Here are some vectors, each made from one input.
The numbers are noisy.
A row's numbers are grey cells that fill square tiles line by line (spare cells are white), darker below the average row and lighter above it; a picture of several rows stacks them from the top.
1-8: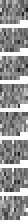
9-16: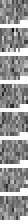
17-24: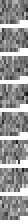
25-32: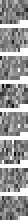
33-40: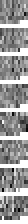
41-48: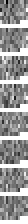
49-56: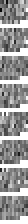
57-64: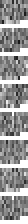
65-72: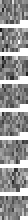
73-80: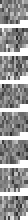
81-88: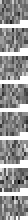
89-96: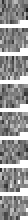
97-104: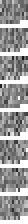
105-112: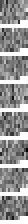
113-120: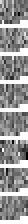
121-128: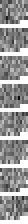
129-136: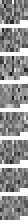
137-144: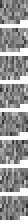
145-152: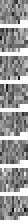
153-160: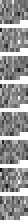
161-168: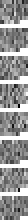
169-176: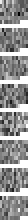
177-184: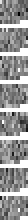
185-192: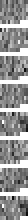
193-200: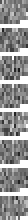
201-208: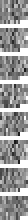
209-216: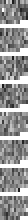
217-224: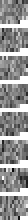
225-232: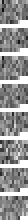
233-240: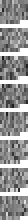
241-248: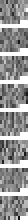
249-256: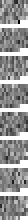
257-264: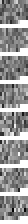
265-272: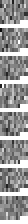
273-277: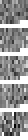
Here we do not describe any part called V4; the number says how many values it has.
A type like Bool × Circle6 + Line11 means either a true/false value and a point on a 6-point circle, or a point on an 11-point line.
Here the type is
Line8 × V4 + List2(Line5).
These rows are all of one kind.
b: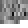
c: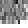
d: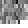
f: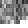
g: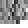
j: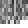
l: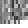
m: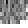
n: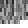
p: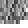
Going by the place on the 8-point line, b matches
f and g.
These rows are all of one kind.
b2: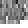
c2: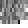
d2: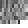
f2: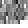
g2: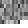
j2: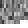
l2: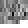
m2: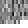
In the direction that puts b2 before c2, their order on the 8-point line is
b2, f2, j2, l2, g2, m2, c2, d2.
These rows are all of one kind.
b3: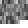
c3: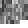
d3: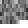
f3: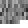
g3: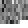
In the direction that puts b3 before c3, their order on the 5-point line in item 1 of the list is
b3, d3, g3, f3, c3.
